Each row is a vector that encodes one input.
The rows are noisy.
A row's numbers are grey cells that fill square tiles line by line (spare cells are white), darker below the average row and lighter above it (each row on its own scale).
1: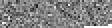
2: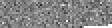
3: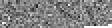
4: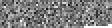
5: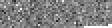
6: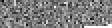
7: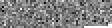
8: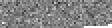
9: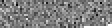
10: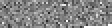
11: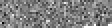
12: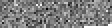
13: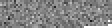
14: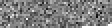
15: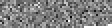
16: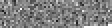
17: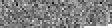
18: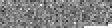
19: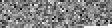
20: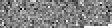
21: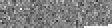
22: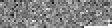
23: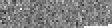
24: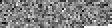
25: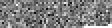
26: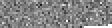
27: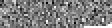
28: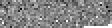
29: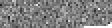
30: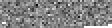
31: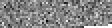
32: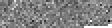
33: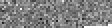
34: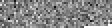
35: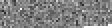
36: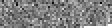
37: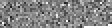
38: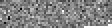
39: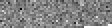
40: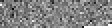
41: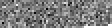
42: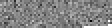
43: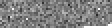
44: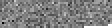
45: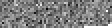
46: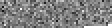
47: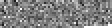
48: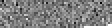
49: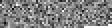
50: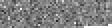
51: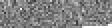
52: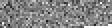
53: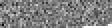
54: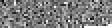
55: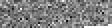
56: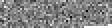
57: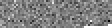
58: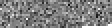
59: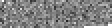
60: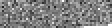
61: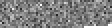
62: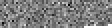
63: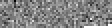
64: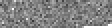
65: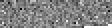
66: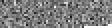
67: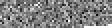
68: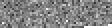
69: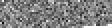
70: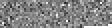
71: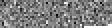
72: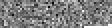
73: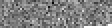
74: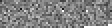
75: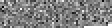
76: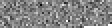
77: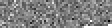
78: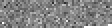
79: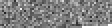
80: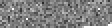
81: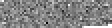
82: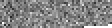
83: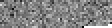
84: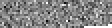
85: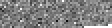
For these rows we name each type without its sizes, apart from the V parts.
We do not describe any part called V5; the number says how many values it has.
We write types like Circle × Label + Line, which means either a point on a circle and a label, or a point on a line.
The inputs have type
Bool × Bool × Bool × Tree × V5.
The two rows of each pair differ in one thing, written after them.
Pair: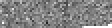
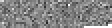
the node of the tree
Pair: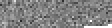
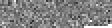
the node of the tree
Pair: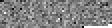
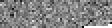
one of the three true/false values
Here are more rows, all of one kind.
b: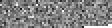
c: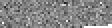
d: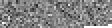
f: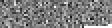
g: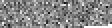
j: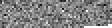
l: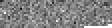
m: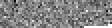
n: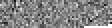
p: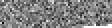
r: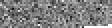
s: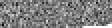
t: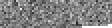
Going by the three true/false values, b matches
j and l.
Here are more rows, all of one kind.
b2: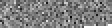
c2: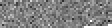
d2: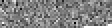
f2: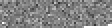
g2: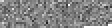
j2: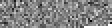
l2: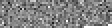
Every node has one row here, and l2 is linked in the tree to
j2.
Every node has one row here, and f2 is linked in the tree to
c2 and d2.
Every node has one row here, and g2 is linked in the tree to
b2 and c2.
